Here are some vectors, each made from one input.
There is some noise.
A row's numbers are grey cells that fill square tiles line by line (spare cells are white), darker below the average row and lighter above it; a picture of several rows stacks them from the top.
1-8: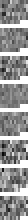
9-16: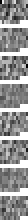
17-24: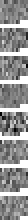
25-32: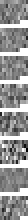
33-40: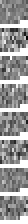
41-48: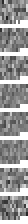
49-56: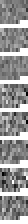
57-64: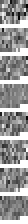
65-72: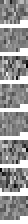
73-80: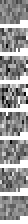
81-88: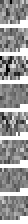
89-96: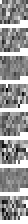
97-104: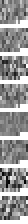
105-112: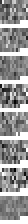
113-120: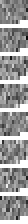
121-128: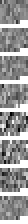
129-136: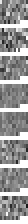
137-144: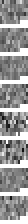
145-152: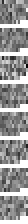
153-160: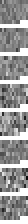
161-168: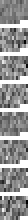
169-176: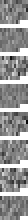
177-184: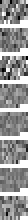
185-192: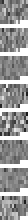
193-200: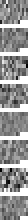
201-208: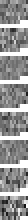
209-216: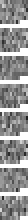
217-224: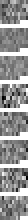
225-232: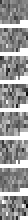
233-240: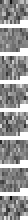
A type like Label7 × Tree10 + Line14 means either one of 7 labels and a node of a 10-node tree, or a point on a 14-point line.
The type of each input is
Bool × Label11 × Line8 × Line8 + Circle6 × Circle6 + Unit.
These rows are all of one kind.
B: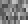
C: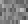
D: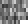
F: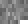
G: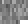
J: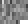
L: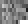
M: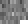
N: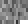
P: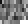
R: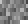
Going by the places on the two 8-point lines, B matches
F, L, M and P.
